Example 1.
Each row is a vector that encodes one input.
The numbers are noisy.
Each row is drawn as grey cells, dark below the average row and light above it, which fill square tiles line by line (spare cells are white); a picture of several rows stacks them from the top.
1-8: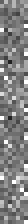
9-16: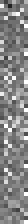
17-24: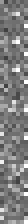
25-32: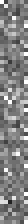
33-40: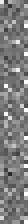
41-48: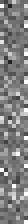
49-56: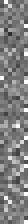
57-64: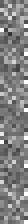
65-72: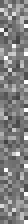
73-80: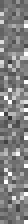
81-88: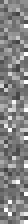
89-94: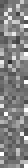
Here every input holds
three true/false values.
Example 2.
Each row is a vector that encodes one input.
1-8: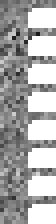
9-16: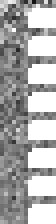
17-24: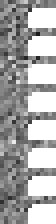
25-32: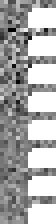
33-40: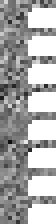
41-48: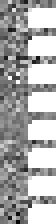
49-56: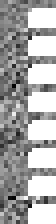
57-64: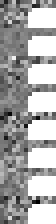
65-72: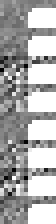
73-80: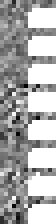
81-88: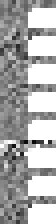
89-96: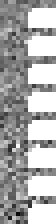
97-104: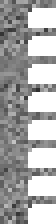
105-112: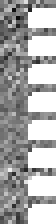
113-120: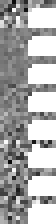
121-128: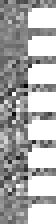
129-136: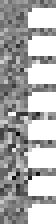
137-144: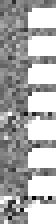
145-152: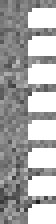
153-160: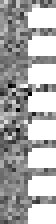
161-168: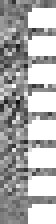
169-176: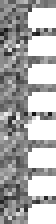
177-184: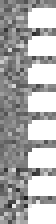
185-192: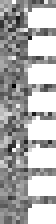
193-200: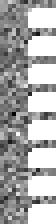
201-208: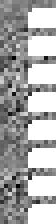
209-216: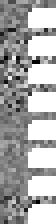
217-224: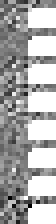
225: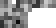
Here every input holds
three true/false values.
